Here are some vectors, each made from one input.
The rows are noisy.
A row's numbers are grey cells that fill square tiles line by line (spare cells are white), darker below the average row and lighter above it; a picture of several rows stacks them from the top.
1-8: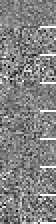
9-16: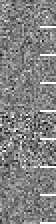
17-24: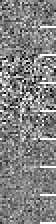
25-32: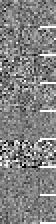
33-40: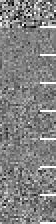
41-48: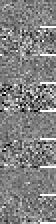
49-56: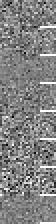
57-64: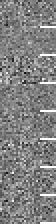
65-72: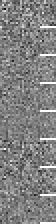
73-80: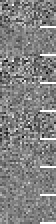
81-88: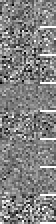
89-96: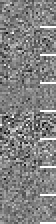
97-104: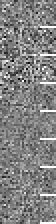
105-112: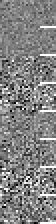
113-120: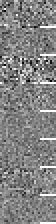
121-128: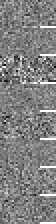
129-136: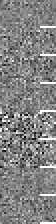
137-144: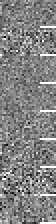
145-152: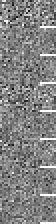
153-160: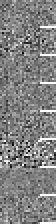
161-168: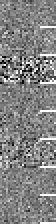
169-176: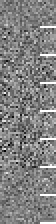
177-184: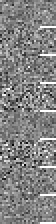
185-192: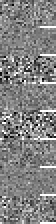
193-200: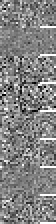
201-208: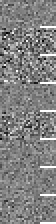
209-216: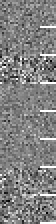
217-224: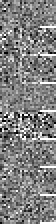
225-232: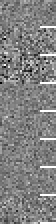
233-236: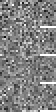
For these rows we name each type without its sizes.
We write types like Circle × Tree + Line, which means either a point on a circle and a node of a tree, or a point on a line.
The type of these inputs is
Bool × (Label + Line).
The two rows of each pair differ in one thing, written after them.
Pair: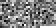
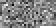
the true/false value
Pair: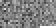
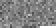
the true/false value
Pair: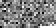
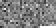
the label
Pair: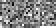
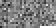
the true/false value
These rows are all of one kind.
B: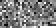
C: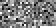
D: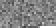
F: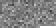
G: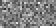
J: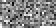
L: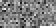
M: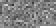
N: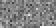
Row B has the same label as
C, D and J.
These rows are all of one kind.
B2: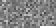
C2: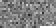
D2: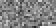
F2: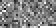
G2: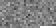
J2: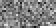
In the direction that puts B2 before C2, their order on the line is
G2, B2, C2, F2, J2, D2.
